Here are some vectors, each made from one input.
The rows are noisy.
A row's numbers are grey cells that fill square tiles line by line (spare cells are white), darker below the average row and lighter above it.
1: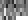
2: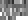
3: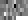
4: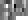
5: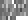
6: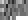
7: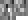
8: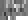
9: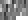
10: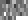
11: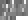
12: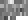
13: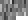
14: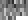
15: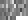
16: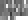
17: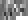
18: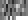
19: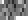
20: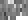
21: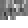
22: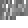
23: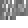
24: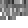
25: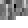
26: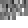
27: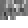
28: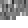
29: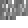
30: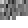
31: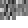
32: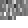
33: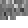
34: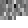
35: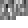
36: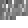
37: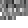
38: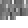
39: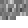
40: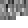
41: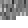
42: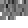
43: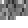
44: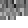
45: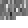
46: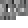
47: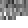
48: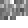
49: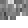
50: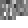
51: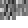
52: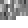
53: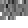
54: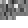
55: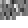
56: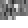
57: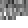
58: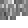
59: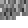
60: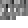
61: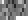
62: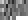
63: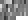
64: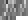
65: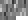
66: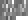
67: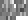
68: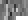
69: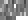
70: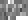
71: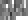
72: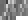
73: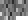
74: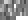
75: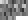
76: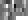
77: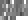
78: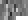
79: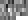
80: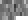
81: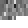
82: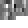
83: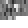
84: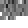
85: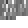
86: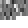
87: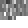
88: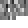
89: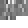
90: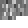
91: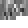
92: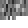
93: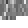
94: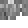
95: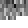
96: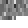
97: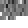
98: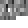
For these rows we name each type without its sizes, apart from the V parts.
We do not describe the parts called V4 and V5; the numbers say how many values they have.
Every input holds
a point on a circle, together with either a point on a circle, a true/false value and a value of V4, or a value of V5.
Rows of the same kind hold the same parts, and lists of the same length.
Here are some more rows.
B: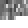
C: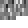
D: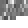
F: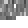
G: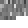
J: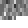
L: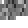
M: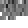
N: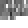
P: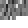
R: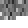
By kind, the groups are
B, L, M, N, P, R
C, D, F, G, J

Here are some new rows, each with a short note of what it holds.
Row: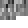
a point on each of two circles, a true/false value and a value of V4
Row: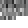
a point on each of two circles, a true/false value and a value of V4
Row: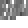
a point on each of two circles, a true/false value and a value of V4
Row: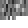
a point on a circle and a value of V5
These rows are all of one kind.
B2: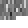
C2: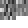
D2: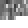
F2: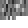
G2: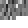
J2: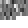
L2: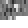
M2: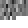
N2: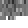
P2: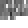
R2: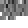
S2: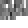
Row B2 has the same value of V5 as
J2 and M2.
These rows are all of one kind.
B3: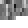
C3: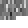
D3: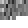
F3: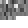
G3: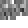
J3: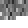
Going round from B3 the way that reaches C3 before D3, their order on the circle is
B3, C3, G3, F3, D3, J3.
